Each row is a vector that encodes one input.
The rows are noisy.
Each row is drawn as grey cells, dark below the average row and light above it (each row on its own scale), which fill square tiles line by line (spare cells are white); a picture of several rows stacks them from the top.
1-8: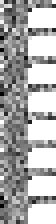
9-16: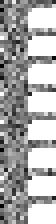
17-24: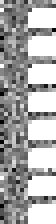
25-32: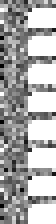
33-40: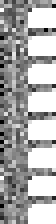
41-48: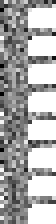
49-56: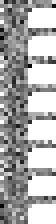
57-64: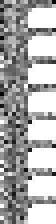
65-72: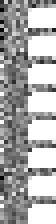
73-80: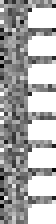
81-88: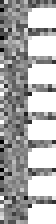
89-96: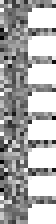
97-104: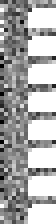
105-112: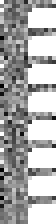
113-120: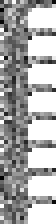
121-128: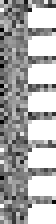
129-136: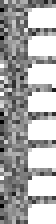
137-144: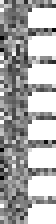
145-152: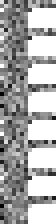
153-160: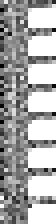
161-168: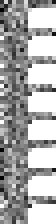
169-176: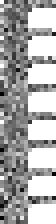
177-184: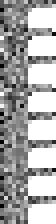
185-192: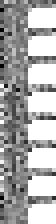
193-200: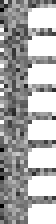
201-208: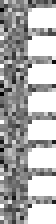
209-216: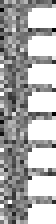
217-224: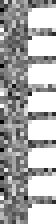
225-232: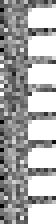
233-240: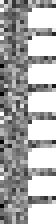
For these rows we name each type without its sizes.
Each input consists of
a point on a line and a true/false value.
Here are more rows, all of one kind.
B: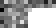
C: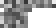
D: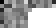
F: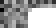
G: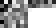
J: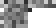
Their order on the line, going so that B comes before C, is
J, B, C, G, F, D.
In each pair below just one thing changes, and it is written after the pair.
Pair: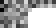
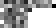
the true/false value
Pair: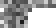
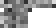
the place on the line
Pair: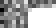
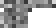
the true/false value
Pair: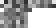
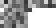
the place on the line
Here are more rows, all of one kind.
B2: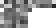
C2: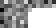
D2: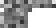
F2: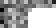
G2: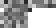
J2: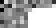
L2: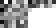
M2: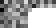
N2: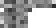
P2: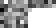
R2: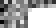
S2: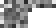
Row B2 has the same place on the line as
D2, P2 and S2.
